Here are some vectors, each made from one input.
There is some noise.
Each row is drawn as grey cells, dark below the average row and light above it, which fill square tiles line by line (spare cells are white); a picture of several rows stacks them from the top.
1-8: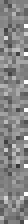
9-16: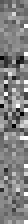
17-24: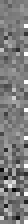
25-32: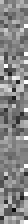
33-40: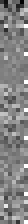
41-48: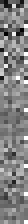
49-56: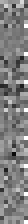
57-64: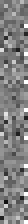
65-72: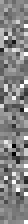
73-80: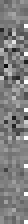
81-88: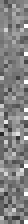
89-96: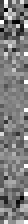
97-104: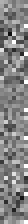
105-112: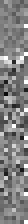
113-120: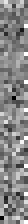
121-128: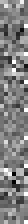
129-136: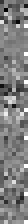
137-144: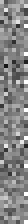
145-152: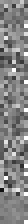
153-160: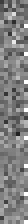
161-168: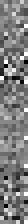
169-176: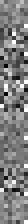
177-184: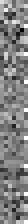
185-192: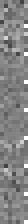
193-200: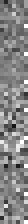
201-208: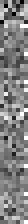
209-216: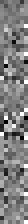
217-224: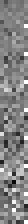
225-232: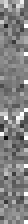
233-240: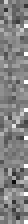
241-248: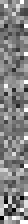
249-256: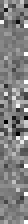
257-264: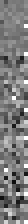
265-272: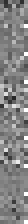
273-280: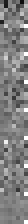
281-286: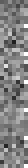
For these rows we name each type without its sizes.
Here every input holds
a point on a line, together with either a fixed value, or a node of a tree.
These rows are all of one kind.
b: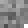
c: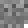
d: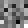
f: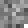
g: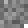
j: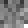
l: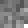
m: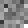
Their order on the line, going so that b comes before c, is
f, d, b, g, m, c, j, l.
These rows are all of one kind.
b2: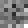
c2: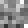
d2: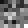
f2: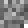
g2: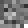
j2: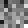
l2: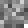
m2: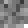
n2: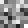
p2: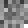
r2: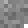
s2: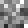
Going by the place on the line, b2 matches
d2, g2, n2 and s2.
